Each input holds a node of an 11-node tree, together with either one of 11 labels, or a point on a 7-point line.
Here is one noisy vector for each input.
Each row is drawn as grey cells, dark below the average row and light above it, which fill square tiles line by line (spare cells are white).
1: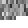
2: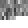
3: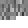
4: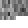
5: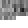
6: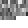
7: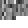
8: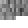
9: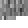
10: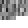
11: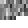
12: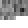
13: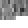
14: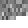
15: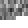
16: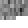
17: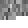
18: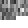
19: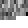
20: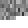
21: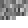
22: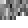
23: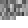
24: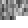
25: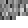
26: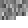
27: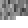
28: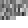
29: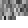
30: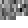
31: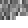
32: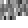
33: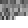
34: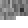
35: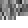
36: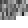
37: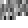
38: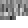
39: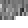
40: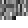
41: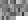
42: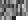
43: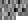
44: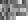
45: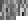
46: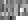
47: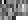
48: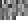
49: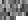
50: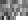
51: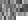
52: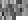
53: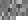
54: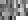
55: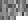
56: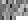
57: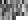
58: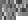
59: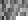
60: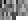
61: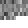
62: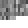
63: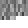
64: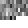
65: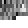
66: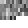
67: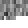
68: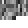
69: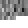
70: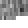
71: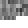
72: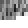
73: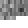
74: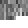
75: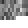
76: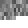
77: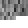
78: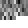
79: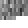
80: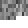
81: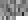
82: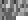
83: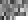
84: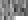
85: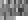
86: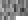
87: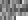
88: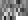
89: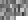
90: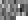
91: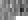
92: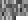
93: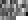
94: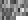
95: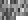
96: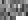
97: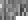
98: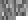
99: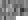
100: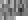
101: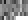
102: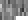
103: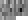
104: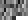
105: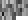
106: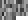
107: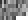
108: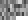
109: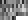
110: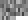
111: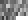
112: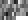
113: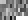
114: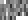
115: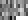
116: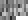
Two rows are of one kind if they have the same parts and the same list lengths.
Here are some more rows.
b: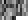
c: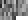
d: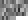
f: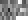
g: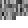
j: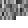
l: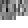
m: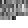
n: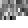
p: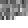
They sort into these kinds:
b, g, j, n
c, d, f, l, m, p

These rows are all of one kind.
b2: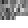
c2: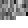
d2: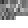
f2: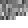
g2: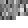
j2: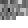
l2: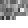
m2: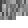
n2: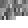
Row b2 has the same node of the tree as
d2, j2 and l2.
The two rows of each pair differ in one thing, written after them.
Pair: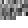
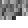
the node of the tree
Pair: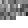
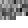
the place on the 7-point line
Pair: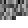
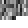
the place on the 7-point line
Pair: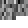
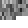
the place on the 7-point line
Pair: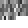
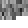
the node of the tree
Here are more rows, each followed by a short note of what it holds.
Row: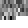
a point on a 7-point line and a node of an 11-node tree
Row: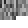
one of 11 labels and a node of an 11-node tree
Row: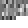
one of 11 labels and a node of an 11-node tree
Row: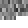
a point on a 7-point line and a node of an 11-node tree
